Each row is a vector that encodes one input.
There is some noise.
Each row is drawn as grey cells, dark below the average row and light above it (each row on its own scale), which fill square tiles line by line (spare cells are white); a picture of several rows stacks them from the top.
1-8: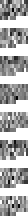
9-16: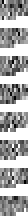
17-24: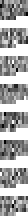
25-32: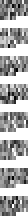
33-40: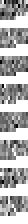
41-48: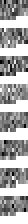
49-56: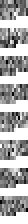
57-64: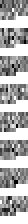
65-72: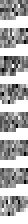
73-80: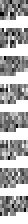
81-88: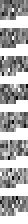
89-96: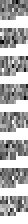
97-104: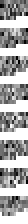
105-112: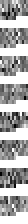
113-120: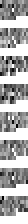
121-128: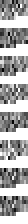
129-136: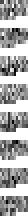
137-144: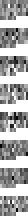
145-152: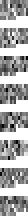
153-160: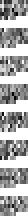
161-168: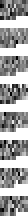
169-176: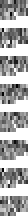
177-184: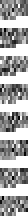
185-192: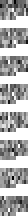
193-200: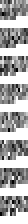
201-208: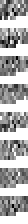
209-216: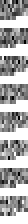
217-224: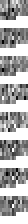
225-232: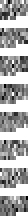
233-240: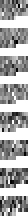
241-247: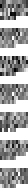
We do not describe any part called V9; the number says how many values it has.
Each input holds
a value of V9, together with either a point on an 8-point circle, or a point on an 8-point line.
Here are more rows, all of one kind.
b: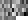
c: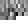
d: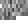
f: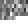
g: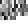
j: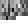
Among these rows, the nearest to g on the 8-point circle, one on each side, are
c and d.
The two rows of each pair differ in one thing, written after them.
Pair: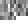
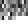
the value of V9
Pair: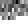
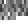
the place on the 8-point line
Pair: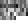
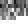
the place on the 8-point line
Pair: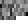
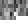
the value of V9
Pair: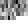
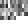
the place on the 8-point line
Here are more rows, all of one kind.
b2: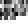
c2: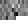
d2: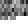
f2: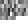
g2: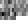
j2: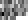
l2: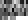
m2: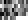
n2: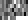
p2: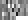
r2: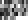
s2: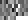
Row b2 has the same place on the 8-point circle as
c2, m2 and s2.
